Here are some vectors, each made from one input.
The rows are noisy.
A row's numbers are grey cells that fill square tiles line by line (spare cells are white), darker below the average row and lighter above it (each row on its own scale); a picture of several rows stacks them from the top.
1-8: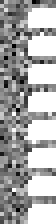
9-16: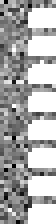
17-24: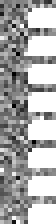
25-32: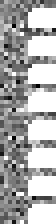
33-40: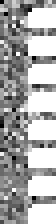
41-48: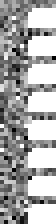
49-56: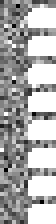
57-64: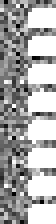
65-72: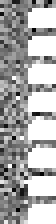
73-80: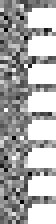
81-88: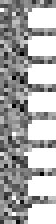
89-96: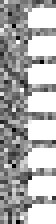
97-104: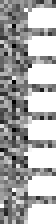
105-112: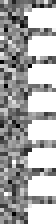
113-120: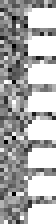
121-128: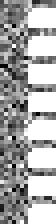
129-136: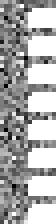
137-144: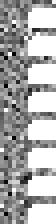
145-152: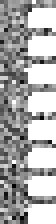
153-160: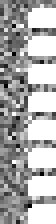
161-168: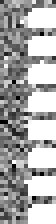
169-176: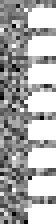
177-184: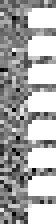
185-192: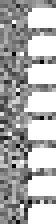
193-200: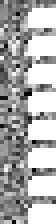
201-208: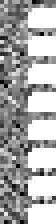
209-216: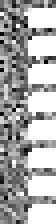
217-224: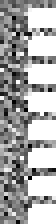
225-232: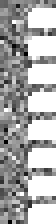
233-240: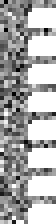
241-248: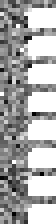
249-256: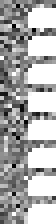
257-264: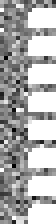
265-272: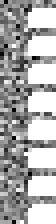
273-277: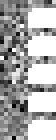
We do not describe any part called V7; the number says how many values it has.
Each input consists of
a point on a 10-point line and a value of V7, together with either a fixed value, or a node of a 16-node tree.
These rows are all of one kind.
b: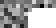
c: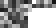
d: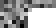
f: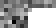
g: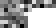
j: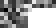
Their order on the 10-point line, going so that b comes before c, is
b, j, g, d, c, f.
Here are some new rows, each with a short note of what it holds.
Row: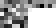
a point on a 10-point line and a value of V7
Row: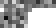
a point on a 10-point line, a node of a 16-node tree and a value of V7
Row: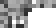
a point on a 10-point line, a node of a 16-node tree and a value of V7
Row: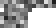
a point on a 10-point line, a node of a 16-node tree and a value of V7
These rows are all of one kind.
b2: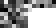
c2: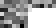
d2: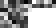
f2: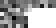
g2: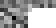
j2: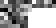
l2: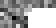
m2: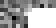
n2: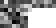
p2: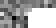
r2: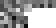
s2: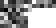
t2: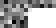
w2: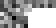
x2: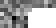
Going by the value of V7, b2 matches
d2, j2, n2 and s2.
